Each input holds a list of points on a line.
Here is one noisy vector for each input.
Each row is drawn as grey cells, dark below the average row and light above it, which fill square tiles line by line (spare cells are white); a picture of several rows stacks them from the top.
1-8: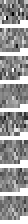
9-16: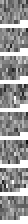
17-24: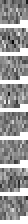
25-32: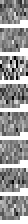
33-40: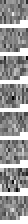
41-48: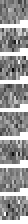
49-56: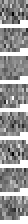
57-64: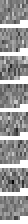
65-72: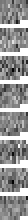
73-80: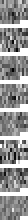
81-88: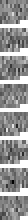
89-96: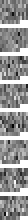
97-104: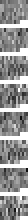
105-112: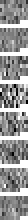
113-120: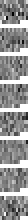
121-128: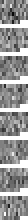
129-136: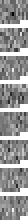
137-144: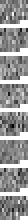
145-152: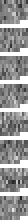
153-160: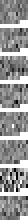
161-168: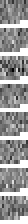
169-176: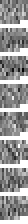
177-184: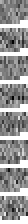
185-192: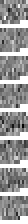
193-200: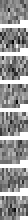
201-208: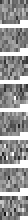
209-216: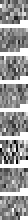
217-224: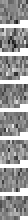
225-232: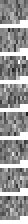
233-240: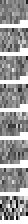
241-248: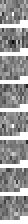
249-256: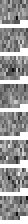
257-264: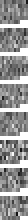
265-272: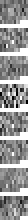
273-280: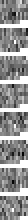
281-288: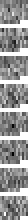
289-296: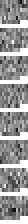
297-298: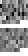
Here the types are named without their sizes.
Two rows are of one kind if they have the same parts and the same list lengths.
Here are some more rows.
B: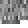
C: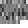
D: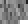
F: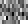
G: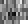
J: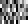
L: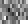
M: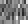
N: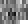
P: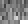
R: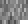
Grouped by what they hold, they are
B, D, P, R
C, F, G, L, M, N
J

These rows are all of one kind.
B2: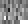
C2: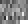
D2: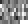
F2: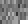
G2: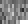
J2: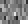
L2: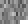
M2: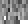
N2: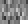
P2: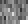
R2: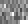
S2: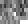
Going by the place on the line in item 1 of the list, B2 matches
D2 and M2.
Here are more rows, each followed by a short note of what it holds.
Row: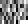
the empty list
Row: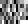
the empty list
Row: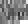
a list of one item
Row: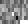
a list of two items
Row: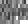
a list of one item
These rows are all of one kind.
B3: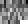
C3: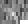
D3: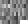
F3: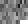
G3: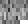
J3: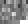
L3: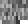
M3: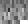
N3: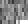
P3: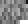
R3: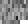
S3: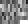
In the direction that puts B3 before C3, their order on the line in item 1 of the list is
M3, G3, R3, L3, D3, B3, S3, P3, J3, F3, C3, N3.
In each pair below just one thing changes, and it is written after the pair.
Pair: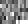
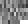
the place on the line in item 1 of the list
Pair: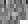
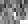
the place on the line in item 1 of the list
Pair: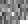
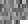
the place on the line in item 2 of the list
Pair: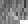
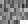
the place on the line in item 1 of the list
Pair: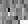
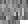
the place on the line in item 1 of the list
